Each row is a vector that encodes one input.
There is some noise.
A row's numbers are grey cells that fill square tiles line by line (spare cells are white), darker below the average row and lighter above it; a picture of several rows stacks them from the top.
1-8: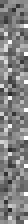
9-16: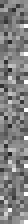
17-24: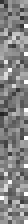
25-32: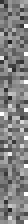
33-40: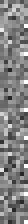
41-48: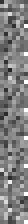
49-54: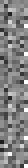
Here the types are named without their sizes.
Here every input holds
a point on a line, together with either a fixed value, or three true/false values.
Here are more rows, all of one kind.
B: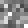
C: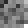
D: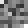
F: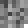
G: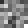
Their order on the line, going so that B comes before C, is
G, B, D, C, F.
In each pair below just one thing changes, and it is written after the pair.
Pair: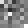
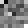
the place on the line
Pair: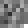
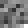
the place on the line
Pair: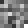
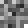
the place on the line
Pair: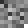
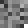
one of the three true/false values
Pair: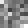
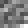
the place on the line
